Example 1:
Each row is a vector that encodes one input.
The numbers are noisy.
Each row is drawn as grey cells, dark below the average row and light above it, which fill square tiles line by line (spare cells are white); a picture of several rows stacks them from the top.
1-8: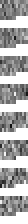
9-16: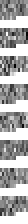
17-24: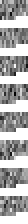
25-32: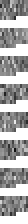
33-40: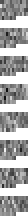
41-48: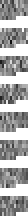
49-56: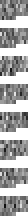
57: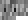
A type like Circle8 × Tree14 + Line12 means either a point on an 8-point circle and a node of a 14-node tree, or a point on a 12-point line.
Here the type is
Bool × Bool × Bool × Bool + Line4.
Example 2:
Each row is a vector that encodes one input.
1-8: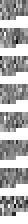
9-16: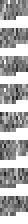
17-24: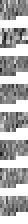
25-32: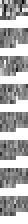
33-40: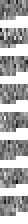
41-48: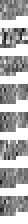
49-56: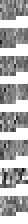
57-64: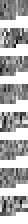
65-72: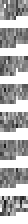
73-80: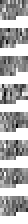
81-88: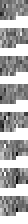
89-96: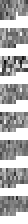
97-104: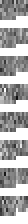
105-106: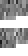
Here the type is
List2(Line7).
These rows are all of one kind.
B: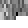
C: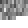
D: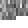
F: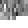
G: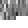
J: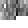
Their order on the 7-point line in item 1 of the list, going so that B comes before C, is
J, F, B, G, D, C.
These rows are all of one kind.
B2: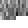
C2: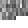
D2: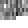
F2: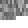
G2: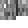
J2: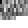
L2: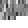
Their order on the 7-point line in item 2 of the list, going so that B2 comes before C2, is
L2, J2, D2, F2, B2, G2, C2.
